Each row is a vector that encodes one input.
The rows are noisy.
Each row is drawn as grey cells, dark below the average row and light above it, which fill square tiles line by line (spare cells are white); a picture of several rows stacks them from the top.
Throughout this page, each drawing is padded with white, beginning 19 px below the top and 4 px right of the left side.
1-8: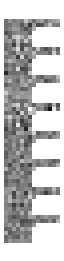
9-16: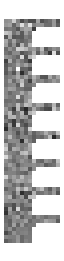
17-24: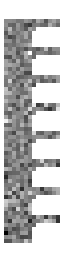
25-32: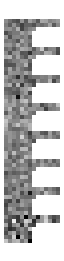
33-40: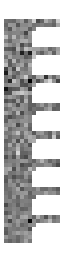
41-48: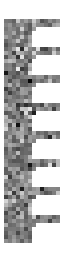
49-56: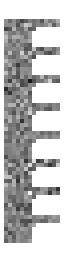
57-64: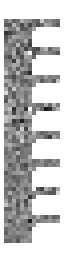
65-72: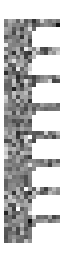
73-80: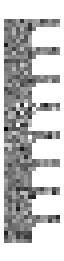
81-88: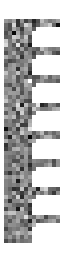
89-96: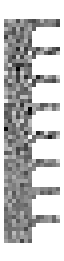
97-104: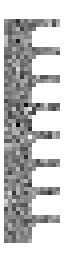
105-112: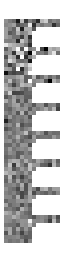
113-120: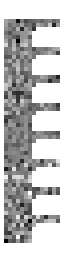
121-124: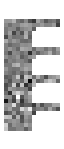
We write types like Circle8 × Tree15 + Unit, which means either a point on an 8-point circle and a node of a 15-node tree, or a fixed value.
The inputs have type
Bool × Line9 + Circle10.
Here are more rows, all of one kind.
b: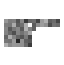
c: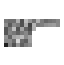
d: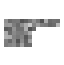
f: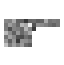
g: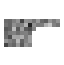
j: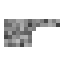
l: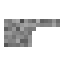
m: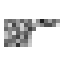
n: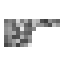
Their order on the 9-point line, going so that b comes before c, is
m, g, f, j, n, l, d, b, c.
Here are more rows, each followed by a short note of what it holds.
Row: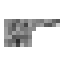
a point on a 10-point circle
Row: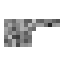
a point on a 9-point line and a true/false value
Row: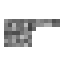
a point on a 9-point line and a true/false value
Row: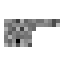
a point on a 10-point circle
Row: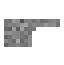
a point on a 9-point line and a true/false value
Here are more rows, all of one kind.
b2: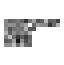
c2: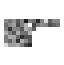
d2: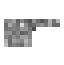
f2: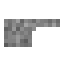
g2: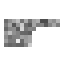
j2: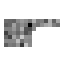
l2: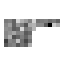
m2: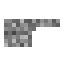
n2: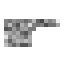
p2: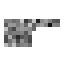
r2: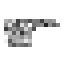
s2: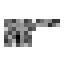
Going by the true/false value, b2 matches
c2 and f2.
